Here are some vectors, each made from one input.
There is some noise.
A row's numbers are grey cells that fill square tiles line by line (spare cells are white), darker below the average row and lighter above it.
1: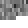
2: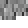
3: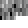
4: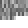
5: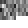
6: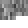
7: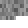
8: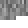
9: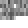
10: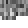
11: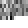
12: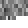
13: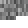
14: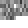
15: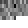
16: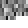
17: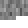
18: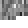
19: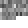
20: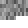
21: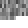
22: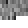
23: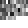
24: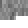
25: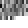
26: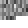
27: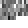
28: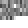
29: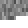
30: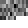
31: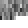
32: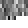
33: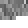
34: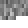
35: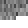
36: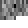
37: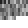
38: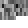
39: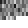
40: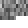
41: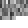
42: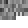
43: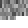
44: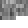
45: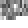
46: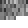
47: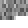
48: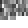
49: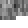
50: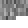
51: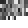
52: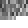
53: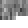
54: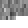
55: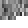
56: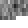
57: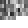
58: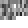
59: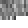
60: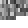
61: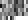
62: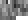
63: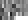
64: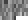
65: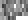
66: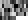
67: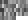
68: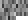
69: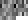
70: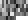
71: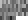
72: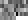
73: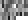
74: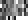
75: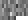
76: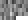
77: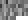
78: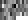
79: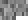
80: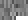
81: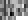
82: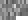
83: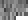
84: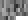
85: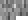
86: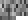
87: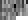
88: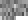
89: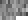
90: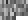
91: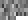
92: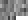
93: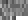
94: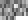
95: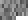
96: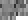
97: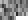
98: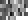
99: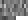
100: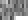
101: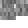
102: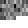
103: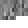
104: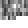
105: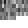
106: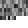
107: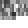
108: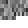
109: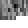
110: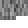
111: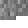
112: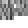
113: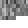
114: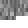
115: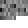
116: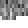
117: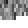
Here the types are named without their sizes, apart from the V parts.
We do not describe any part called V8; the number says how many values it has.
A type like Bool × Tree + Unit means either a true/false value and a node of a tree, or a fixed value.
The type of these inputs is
Bool × Bool × Bool × Bool × (Line + V8).
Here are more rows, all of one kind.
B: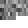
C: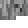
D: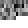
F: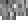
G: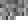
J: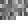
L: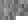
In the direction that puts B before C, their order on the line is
B, J, L, G, F, C, D.
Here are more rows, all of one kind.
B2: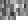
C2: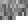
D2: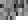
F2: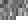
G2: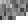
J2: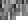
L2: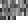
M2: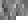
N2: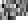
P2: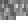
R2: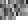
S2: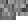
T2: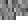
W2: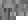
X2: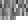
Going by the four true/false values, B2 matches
G2, R2, T2 and X2.
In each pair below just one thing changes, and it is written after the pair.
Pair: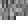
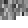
one of the four true/false values
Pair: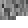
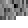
the value of V8
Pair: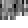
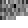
the value of V8
